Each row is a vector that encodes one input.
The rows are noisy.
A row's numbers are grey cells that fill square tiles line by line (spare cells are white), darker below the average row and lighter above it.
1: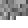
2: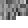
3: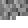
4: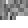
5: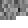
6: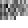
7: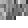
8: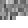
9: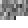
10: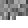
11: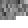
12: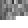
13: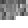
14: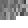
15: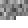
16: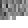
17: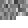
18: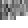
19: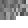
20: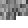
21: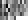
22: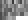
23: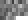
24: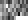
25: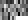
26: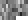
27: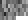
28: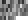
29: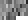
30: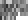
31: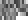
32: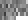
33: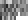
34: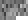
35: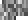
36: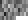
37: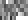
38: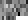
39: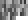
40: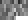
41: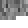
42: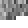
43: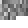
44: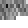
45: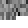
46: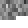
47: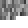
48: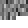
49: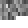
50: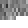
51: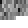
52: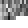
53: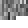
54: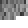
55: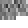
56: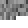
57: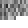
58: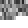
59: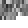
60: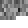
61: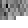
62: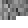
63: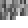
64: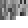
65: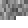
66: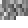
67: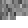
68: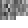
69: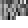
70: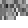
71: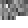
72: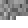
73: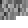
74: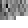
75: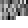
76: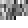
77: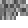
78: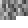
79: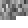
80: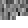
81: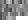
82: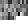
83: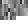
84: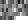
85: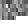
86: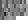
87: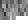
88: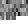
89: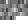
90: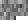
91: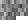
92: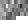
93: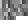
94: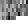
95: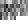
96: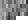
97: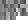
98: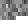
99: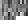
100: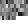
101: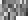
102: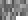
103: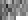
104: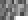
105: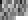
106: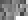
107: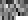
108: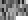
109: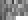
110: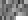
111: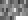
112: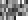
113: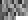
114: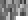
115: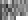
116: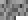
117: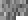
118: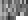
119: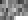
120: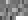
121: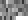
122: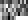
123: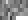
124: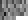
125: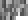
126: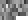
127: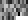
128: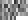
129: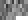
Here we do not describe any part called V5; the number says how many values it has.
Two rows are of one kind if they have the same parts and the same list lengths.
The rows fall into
2 kinds.
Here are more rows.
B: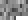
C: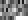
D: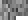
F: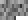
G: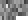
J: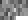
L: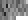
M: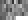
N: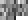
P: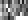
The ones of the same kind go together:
B, D, F, G, N, P
C, J, L, M

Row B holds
a point on a 6-point line and a point on a 7-point line.
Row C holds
a point on a 7-point line, a true/false value and a value of V5.
